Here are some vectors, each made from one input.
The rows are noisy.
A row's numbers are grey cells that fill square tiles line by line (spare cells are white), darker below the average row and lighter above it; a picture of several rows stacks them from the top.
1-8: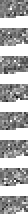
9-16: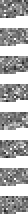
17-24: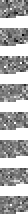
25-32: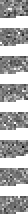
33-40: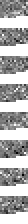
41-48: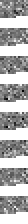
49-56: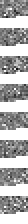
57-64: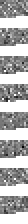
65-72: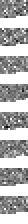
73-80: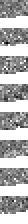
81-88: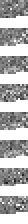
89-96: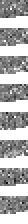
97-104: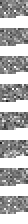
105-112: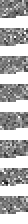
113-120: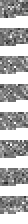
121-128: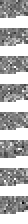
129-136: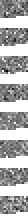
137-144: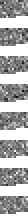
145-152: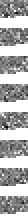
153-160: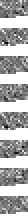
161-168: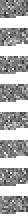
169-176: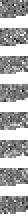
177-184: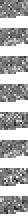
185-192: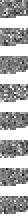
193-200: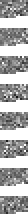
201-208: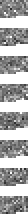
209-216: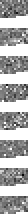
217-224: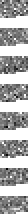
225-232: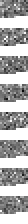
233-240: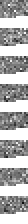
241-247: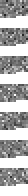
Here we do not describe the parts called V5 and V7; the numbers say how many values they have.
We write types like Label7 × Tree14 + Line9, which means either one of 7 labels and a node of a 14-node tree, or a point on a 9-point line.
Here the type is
Bool × Bool × Bool + (Line4 + V5) × V7.
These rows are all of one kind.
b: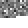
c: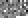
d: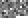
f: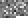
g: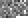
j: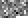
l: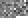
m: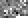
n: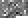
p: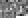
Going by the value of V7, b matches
c, d and p.
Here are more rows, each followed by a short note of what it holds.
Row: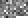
a point on a 4-point line and a value of V7
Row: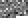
a point on a 4-point line and a value of V7
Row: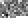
three true/false values
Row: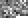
a point on a 4-point line and a value of V7
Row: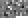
a value of V5 and a value of V7
